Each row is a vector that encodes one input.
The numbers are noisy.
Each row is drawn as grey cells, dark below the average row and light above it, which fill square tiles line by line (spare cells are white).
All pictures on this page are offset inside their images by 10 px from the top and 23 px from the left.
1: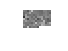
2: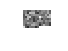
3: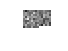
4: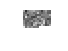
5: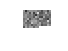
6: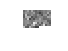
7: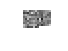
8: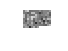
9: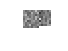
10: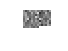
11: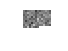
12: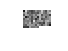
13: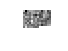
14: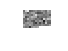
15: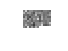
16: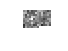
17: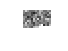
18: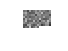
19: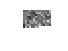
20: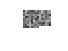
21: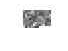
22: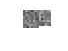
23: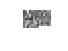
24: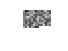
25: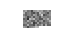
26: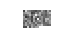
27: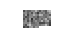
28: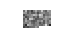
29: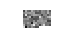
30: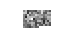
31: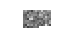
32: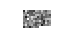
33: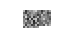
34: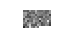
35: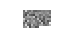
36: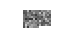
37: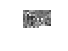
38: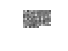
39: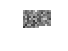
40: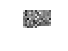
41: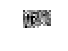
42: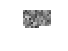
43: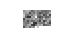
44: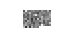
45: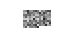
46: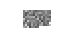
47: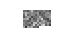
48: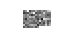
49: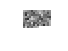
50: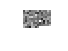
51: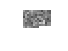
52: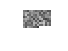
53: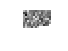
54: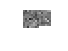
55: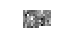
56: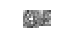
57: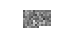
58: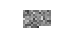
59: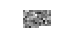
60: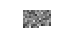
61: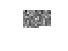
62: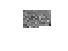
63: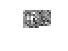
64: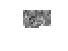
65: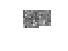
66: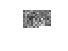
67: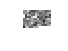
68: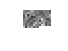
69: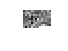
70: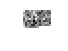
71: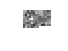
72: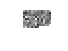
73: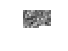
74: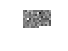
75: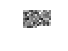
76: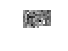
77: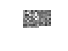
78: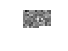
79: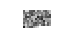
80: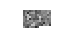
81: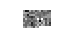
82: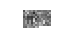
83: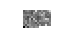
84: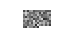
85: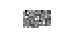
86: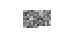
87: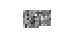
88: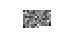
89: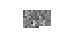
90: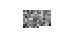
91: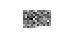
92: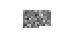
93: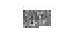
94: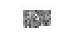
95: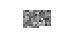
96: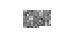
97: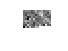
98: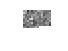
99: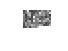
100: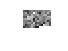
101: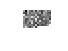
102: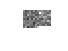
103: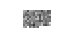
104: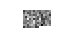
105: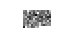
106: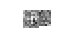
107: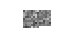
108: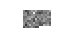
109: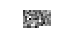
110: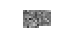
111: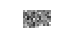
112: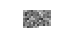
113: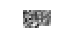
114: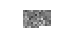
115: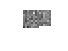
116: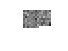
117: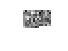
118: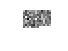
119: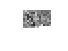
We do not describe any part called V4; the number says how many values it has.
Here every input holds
a point on an 11-point line, together with either a point on a 7-point line, or a value of V4.
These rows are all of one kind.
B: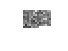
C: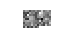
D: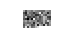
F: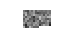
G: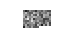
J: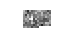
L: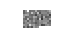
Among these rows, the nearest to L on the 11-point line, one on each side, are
C and F.
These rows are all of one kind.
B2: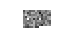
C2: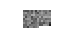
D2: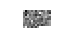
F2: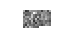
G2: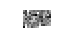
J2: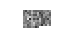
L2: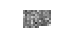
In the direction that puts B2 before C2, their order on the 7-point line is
G2, B2, J2, L2, F2, C2, D2.
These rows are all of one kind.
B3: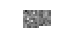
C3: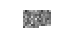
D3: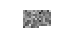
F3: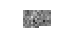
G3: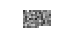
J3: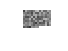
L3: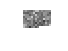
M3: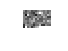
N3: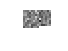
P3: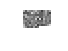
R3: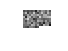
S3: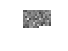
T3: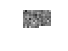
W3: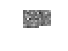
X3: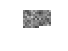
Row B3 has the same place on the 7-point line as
L3, N3, P3 and W3.
